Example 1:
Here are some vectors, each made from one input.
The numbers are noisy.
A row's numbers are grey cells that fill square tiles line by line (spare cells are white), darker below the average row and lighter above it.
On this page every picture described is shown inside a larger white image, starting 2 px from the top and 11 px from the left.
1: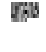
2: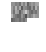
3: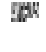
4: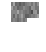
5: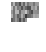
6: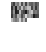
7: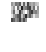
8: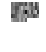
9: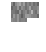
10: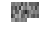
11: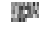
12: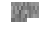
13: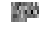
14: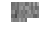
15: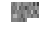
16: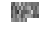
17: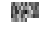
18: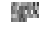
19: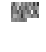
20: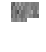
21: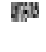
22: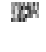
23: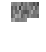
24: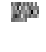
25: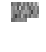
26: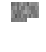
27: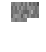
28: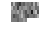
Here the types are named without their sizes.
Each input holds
a point on a line.
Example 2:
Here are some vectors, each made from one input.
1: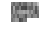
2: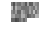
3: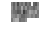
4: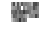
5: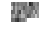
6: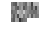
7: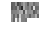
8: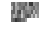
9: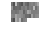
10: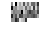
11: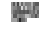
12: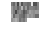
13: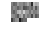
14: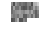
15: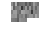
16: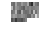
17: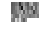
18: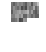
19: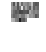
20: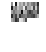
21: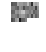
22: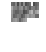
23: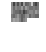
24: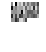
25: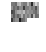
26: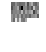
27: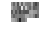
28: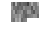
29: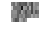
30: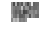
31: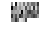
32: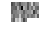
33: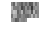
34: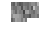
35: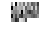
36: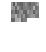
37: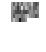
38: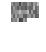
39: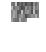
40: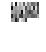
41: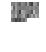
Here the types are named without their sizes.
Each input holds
either a fixed value, or a node of a tree.
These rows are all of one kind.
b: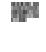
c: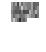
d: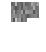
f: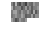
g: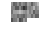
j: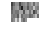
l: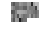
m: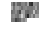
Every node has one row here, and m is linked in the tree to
f.
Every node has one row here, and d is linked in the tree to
b, f, g and j.
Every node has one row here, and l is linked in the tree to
g.
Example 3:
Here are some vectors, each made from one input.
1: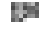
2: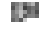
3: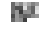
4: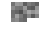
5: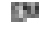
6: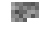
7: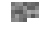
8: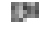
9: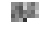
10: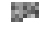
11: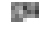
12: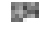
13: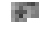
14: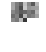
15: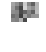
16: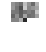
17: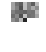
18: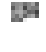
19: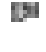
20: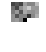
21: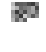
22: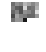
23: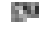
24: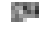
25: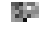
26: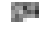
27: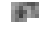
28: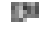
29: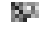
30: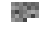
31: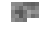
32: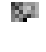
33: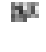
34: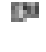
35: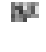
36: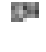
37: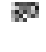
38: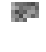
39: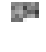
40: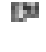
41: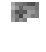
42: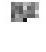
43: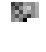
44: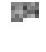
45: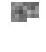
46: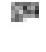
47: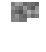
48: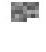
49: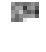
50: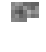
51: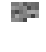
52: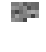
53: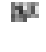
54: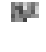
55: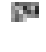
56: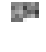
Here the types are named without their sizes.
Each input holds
a point on a line.
